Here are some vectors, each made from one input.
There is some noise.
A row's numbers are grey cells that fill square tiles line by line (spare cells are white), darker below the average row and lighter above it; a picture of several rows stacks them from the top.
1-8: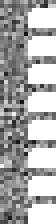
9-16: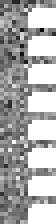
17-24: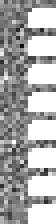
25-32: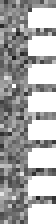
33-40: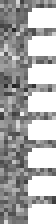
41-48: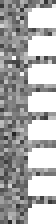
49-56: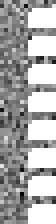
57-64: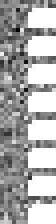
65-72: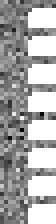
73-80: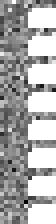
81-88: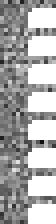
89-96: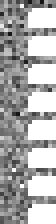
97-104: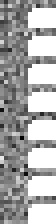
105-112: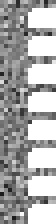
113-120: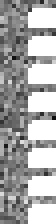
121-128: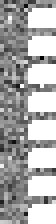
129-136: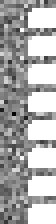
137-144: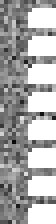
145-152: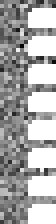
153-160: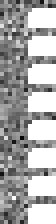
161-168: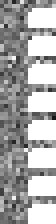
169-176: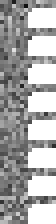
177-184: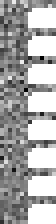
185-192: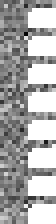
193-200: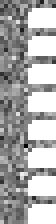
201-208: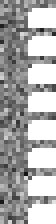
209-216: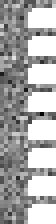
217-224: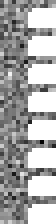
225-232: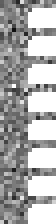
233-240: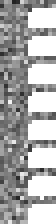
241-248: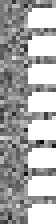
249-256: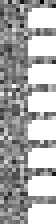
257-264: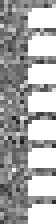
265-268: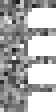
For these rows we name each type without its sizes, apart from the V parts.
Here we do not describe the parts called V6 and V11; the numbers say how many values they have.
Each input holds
a label, a point on a line and a value of V6, together with either a node of a tree, or a value of V11.
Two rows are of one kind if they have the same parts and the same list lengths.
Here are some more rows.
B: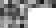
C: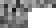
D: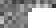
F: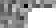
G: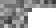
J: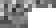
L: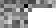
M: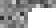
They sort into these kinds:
B, C, D, G, J
F, L, M

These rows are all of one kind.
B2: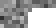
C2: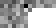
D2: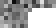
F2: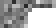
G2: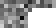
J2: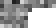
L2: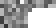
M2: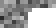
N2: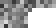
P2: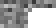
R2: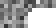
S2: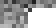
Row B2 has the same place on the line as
L2 and M2.
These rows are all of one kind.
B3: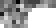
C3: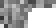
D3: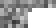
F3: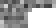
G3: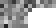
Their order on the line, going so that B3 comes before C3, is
B3, G3, F3, C3, D3.
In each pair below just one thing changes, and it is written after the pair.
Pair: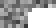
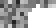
the label
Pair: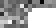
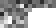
the value of V6
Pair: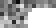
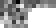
the node of the tree
